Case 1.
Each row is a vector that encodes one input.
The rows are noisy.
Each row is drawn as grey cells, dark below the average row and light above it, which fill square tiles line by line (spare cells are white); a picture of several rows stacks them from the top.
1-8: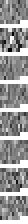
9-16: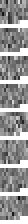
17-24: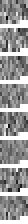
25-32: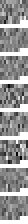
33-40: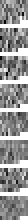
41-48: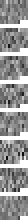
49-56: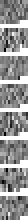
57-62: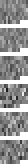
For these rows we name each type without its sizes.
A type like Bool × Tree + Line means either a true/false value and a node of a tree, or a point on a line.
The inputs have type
Line.
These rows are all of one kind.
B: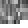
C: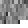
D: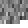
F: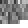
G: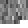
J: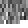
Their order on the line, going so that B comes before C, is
G, B, C, F, J, D.
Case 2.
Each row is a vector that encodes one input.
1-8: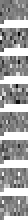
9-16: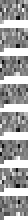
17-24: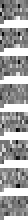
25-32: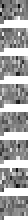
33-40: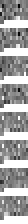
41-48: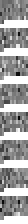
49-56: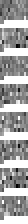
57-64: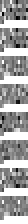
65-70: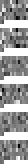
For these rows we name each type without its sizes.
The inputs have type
Line.
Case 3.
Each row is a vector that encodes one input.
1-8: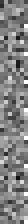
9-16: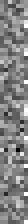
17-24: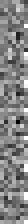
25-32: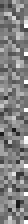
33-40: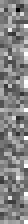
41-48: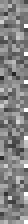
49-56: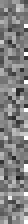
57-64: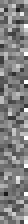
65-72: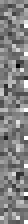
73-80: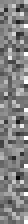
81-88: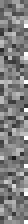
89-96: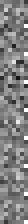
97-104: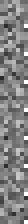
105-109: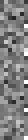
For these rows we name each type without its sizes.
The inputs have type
Circle.
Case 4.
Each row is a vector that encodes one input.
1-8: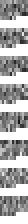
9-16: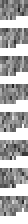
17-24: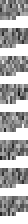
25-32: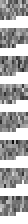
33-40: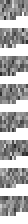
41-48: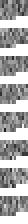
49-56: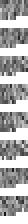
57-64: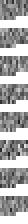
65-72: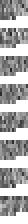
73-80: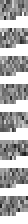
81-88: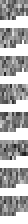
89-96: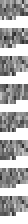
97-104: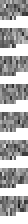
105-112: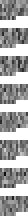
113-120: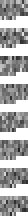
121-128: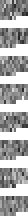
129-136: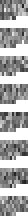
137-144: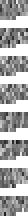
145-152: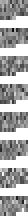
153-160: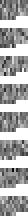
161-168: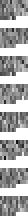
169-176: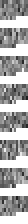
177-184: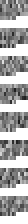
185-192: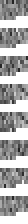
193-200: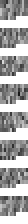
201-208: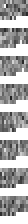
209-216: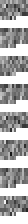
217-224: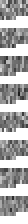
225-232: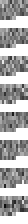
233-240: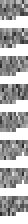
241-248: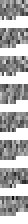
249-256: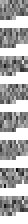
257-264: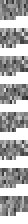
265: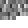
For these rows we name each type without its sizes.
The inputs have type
Circle.
